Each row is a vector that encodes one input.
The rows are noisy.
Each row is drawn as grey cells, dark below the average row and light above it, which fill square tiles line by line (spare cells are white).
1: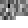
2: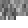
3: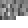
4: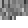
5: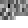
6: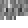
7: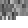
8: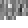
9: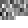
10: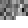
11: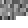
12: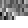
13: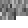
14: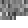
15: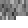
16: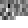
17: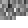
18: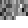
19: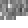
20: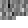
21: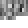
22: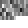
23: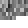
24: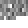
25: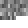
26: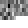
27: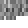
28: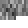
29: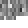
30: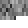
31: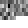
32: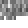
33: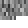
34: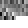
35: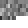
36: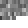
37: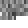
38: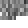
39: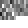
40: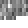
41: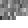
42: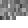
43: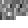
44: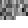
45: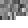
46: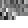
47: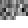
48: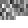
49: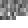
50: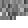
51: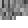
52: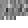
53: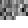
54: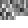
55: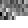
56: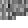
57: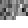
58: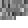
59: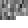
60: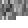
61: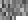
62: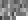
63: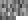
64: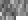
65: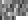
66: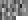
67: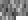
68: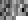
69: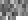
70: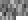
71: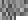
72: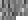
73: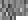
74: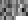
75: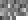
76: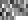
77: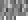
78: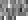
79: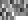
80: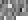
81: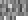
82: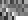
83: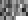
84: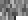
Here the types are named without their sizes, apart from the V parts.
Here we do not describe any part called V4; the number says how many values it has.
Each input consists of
a value of V4, together with either a point on a circle and a true/false value, or a fixed value.
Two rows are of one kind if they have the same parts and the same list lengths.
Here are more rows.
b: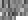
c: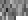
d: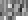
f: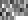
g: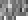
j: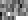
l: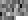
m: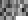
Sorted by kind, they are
b, c, d, g, j, l
f, m

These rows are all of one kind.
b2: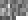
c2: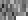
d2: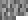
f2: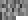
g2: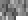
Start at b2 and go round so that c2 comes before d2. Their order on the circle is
b2, g2, c2, f2, d2.
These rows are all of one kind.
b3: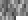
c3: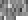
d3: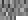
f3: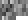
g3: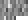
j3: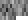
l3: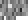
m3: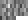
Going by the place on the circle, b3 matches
c3 and l3.
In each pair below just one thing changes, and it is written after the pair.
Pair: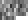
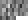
the true/false value
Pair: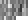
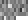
the place on the circle
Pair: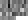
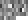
the value of V4
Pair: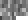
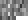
the place on the circle
